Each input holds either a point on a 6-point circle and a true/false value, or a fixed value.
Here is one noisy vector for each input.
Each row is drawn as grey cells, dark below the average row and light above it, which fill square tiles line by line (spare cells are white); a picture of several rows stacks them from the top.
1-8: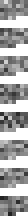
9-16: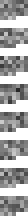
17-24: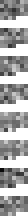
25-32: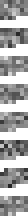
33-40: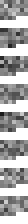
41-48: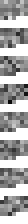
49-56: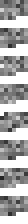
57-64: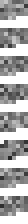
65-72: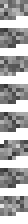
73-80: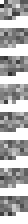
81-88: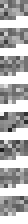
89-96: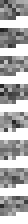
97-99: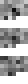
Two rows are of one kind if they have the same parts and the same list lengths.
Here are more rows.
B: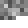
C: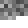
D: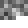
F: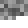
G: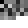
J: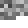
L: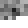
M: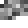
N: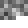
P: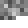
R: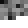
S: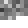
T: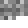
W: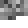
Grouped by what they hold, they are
B, C, D, F, G, J, L, N, P, R, S, T, W
M

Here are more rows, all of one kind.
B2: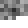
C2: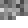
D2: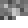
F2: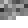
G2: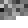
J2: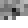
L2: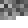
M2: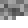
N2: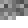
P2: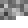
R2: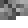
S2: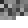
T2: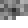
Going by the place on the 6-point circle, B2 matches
J2, R2 and T2.
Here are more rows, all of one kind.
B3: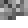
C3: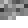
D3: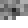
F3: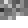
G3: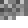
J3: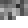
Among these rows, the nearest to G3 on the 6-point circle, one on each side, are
D3 and F3.
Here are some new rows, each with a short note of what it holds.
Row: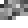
a fixed value
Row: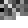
a point on a 6-point circle and a true/false value
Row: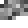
a fixed value
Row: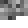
a point on a 6-point circle and a true/false value
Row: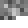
a point on a 6-point circle and a true/false value
